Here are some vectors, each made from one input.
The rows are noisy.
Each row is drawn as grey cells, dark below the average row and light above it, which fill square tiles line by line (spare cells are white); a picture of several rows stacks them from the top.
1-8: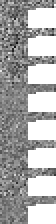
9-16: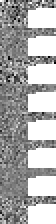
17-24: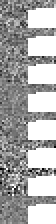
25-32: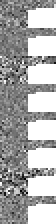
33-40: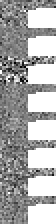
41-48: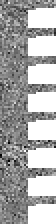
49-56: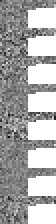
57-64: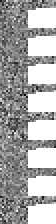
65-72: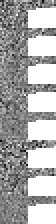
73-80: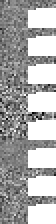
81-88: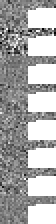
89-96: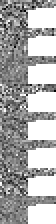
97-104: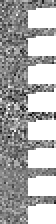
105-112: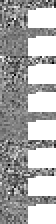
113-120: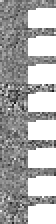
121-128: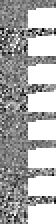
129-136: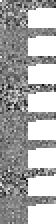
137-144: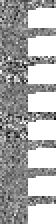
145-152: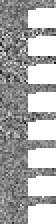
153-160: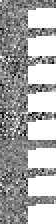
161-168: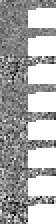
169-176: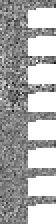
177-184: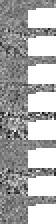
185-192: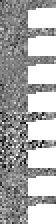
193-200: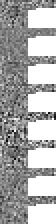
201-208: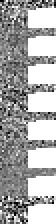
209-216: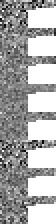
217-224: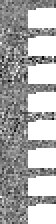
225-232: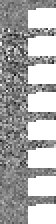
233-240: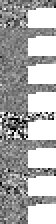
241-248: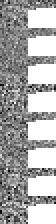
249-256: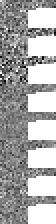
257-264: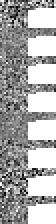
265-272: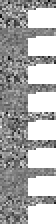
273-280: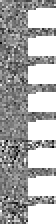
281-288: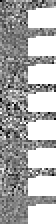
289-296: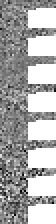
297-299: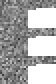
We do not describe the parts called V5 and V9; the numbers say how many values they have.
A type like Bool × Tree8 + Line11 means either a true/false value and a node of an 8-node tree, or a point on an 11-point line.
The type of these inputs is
Line6 × V9 + Line11 × V5.
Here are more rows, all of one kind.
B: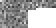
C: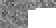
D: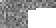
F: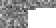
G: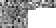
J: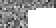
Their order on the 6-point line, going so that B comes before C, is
J, F, G, B, D, C.
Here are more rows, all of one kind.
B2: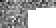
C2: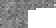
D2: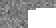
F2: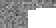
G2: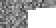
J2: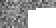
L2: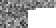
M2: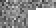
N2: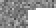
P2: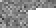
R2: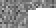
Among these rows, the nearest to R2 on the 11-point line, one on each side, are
B2 and P2.
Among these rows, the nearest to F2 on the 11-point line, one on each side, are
D2 and N2.
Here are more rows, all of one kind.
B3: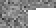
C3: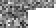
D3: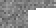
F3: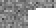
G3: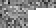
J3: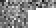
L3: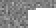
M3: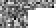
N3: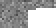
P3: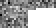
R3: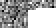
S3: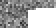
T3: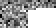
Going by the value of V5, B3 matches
F3 and N3.
